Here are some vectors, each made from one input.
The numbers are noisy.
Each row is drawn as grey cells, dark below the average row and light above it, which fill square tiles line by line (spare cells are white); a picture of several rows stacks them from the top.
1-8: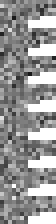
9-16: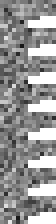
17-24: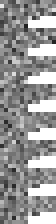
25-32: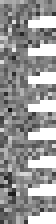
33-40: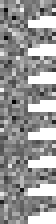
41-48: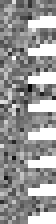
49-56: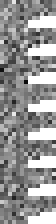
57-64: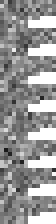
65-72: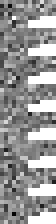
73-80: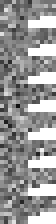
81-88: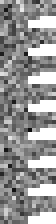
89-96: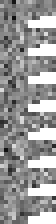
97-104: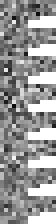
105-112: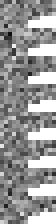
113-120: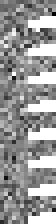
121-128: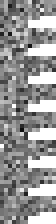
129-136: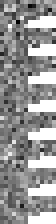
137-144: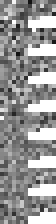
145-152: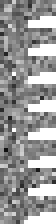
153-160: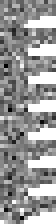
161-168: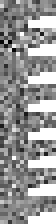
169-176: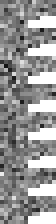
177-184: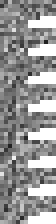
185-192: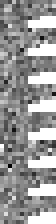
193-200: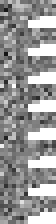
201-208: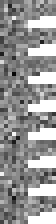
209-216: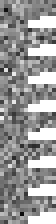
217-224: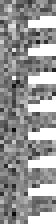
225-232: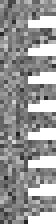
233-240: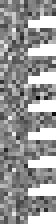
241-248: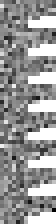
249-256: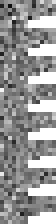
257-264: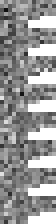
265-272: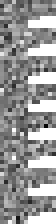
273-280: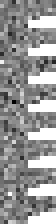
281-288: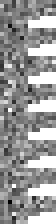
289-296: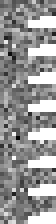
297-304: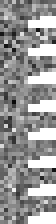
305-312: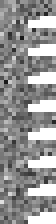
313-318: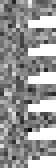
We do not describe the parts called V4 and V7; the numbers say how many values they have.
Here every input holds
either a node of an 11-node tree, or a value of V4 and a value of V7, or a list of up to two points on a 6-point circle.
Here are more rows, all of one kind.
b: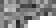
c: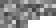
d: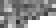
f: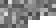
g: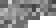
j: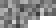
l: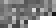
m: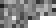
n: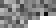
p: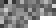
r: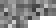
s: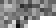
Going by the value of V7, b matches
g, m and r.
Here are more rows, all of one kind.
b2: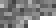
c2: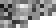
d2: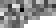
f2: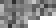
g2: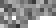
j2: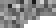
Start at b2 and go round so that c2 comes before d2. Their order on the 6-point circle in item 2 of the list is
b2, j2, g2, f2, c2, d2.
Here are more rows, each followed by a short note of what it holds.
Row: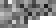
a value of V4 and a value of V7
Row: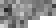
a list of one item
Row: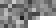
a node of an 11-node tree
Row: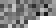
a value of V4 and a value of V7
